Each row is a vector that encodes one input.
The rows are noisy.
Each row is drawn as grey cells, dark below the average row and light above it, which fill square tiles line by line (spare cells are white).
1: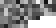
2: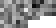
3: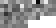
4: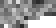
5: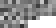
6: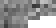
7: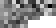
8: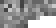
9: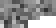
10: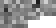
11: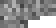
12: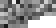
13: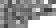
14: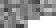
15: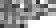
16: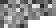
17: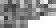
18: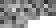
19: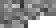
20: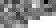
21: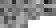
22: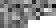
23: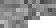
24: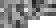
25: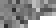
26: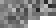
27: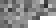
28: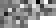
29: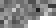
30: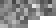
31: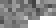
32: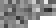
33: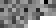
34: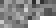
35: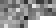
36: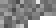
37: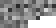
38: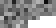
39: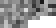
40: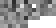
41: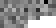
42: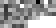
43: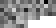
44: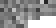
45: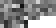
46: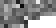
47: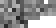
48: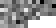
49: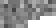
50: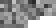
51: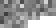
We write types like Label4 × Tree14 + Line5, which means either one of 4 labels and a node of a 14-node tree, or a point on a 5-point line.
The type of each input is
Line6 × Tree7.
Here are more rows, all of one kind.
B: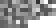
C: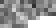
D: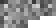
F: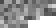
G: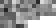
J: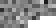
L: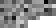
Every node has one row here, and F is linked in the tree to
C and D.
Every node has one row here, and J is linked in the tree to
C and L.
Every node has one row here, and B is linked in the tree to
G.
